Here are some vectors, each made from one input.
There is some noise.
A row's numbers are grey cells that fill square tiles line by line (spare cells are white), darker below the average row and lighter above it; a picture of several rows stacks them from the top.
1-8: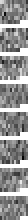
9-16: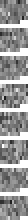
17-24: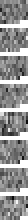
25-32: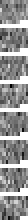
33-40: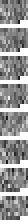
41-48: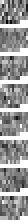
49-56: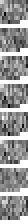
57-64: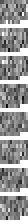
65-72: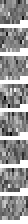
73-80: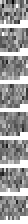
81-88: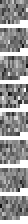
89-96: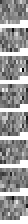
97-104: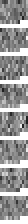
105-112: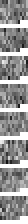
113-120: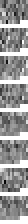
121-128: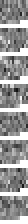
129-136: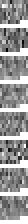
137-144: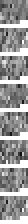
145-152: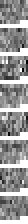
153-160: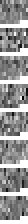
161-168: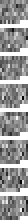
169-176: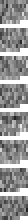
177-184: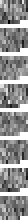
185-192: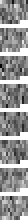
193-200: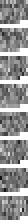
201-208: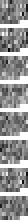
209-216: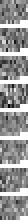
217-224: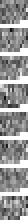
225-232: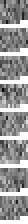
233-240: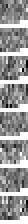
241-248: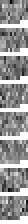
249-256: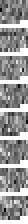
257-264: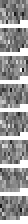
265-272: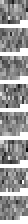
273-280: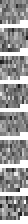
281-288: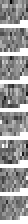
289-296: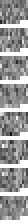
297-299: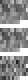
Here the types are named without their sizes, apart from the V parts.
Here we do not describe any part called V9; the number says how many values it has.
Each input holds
either a true/false value and a value of V9, or a list of points on a line.
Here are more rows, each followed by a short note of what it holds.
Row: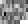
a true/false value and a value of V9
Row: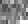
a list of two items
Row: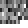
the empty list
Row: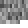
a list of three items
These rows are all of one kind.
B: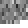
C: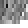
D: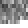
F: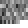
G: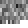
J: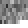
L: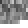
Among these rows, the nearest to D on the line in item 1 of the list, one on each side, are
B and L.
